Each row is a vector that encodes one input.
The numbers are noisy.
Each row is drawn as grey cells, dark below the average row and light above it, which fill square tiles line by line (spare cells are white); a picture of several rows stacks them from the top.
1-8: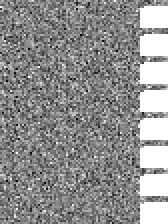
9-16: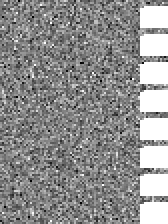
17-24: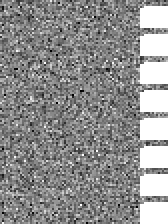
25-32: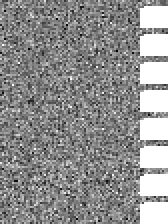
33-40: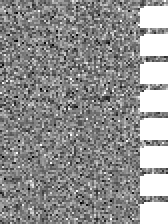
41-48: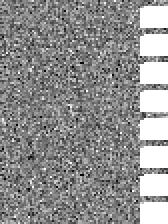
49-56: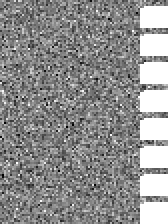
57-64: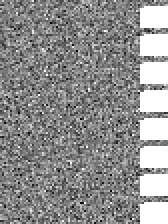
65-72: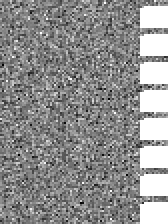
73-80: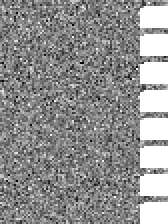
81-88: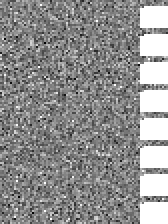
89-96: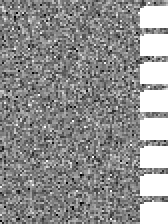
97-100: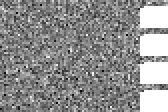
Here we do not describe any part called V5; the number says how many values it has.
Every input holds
a value of V5, together with either one of 6 labels, or three true/false values.
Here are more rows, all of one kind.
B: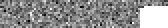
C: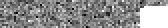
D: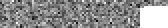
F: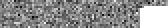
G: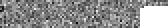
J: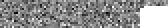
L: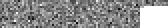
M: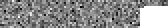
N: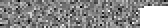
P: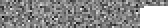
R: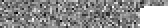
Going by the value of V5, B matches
M and N.
